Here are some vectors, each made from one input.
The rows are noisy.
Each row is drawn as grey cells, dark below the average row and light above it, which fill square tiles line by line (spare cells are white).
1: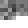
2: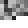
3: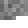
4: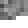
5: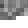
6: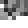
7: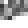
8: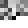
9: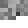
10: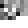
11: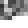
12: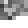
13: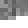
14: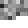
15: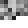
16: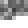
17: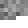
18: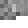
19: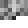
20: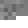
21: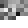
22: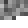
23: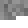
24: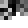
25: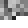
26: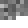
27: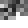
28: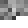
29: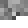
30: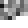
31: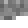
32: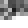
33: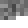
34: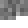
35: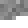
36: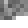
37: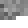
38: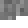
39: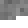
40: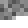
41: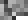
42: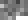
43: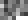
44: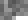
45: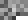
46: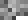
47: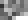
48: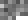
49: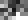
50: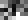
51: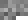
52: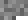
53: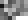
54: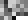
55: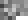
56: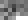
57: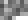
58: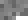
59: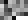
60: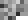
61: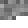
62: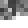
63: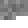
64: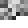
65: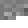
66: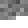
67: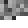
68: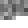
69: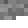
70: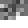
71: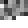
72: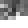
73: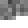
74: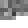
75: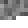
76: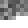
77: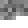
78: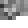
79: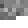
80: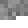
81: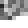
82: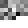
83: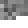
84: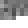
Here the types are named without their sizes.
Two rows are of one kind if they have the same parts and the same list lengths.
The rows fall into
3 kinds.
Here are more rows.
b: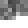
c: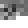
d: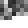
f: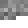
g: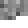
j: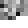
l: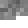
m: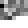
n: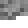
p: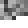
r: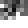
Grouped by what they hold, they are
b, d, f, m, n, r
c, g, j, p
l

